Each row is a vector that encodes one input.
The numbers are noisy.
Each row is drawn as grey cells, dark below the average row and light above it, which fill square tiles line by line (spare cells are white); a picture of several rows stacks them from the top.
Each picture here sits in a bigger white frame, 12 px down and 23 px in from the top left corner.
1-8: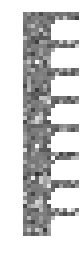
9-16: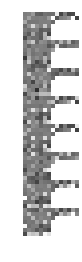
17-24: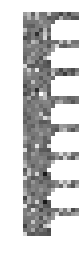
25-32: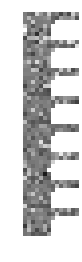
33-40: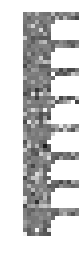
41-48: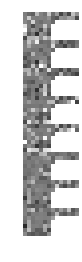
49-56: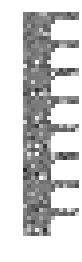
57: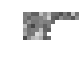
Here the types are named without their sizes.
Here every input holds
either a point on a circle, or three true/false values.
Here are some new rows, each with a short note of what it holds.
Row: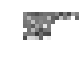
a point on a circle
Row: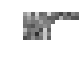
a point on a circle
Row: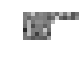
three true/false values
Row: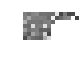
a point on a circle
